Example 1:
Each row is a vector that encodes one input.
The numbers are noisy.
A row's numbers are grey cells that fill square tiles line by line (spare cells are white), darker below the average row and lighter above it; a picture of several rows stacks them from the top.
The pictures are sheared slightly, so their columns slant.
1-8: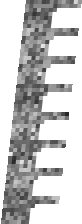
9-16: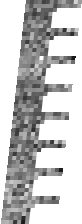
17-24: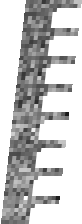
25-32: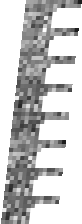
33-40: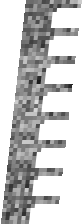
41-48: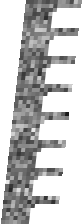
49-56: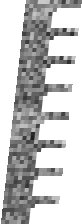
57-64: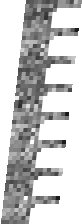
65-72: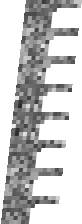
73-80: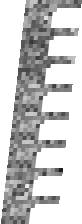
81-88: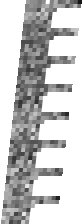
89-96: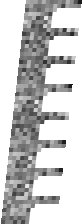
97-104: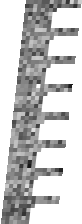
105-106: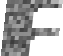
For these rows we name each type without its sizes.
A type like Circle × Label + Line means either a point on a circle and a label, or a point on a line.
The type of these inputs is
Circle + Line.
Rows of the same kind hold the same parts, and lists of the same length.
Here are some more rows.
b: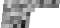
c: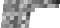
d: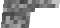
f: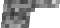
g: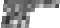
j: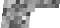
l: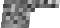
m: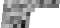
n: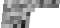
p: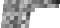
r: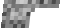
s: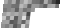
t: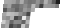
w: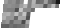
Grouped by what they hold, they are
b, c, j, m, n, p, r, s, t, w
d, f, g, l

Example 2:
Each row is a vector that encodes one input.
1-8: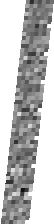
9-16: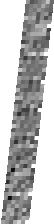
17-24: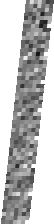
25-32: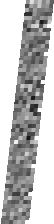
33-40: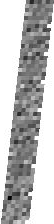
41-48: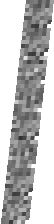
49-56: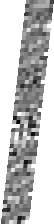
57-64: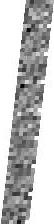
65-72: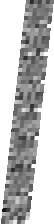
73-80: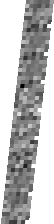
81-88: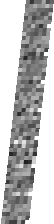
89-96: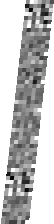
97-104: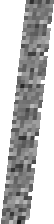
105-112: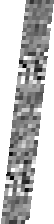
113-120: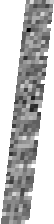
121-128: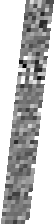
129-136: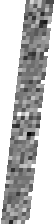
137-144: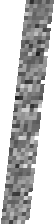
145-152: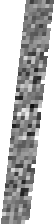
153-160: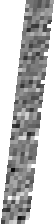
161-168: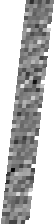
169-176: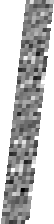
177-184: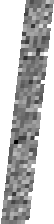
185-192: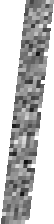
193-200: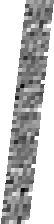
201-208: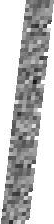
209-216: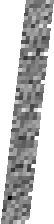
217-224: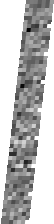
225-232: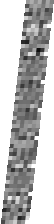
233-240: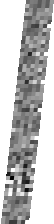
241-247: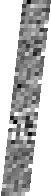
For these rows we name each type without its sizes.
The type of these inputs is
List(Line).
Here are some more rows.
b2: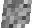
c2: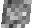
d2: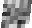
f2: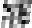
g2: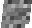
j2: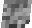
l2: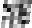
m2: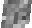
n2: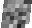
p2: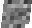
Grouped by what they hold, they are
b2, c2, d2, m2
f2, l2
g2, j2, n2, p2

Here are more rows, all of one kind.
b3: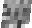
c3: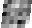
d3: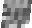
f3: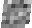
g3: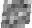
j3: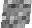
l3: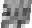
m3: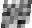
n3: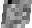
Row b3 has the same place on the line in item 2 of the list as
f3, g3 and l3.
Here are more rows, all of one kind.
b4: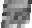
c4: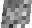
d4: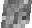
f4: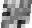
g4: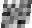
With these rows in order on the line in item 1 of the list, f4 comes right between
b4 and g4.
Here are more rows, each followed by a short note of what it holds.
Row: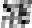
the empty list
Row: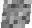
a list of two items
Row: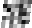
the empty list
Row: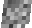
a list of two items
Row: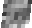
a list of two items
